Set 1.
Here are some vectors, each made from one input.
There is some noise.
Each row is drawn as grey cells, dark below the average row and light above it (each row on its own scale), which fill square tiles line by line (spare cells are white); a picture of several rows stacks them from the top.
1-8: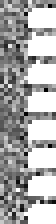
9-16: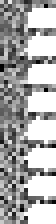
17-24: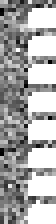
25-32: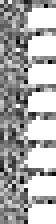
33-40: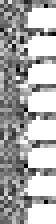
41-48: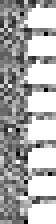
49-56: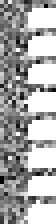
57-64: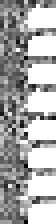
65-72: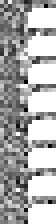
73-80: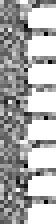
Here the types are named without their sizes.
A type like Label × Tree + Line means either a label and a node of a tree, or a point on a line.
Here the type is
Label.
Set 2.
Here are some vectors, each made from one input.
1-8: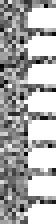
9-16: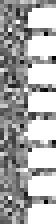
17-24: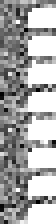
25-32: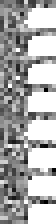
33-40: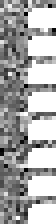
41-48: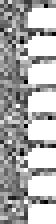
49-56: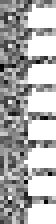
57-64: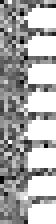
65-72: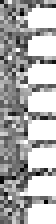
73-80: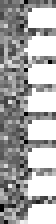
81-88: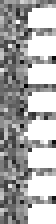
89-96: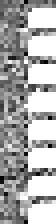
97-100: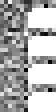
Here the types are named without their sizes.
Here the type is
Label.
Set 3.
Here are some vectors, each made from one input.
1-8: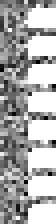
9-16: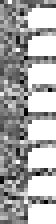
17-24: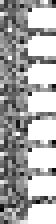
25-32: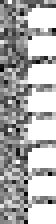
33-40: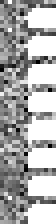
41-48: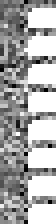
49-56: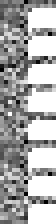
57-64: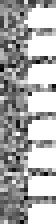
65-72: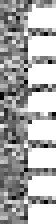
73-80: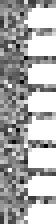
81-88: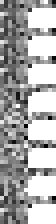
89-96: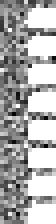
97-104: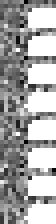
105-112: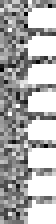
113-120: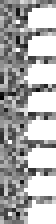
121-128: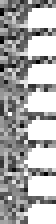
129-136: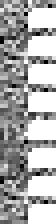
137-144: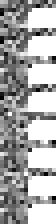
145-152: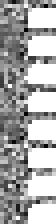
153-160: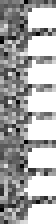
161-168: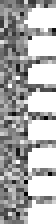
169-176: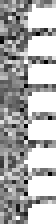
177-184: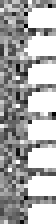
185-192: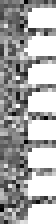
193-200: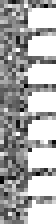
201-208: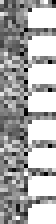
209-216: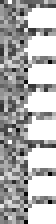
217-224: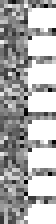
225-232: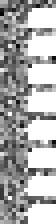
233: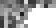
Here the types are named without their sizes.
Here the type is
Label.
